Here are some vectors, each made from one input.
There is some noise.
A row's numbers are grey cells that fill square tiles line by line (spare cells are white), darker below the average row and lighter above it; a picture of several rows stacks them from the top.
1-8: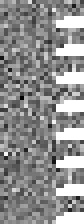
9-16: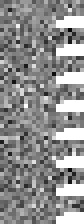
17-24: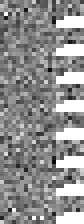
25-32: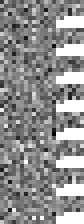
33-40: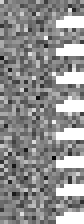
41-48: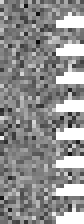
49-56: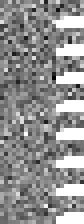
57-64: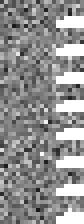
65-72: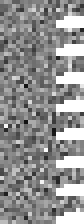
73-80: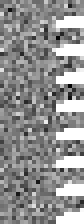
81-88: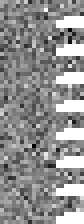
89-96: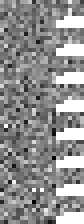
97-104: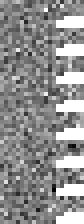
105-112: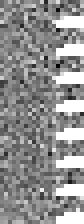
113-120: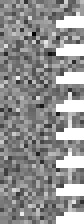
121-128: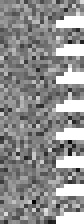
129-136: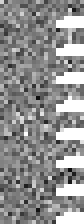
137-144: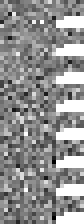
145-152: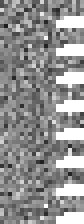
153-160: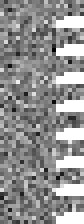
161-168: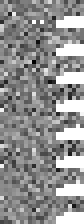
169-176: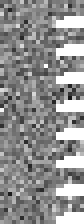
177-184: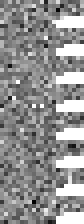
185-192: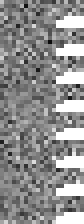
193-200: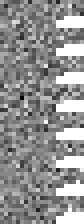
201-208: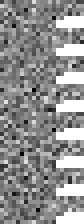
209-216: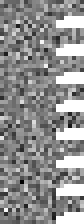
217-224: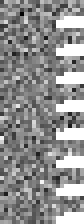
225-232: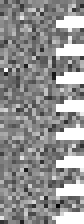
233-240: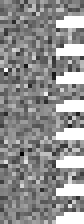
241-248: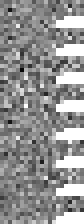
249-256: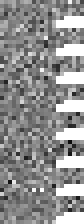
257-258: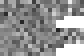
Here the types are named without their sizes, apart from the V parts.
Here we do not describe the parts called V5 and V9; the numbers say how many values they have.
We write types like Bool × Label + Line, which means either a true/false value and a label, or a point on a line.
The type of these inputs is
(Bool × Bool × Bool + Label) × V9 + Tree + V5.
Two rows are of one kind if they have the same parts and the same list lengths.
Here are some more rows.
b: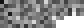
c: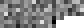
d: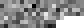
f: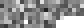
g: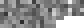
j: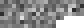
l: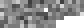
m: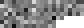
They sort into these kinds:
b, c, m
d, f
g, j
l

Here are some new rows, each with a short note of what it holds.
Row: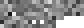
a node of a tree
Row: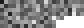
a node of a tree
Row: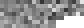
three true/false values and a value of V9
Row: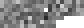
a label and a value of V9
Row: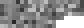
a label and a value of V9
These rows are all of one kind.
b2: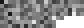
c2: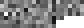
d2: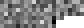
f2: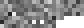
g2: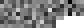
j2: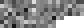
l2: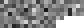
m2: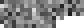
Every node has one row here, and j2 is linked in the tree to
c2, f2, l2 and m2.
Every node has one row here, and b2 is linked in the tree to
l2.
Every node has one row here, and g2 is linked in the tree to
m2.
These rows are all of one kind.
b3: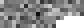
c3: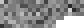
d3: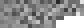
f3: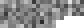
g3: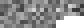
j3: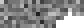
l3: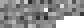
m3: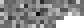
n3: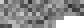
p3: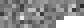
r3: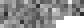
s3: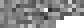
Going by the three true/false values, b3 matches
g3, l3 and r3.
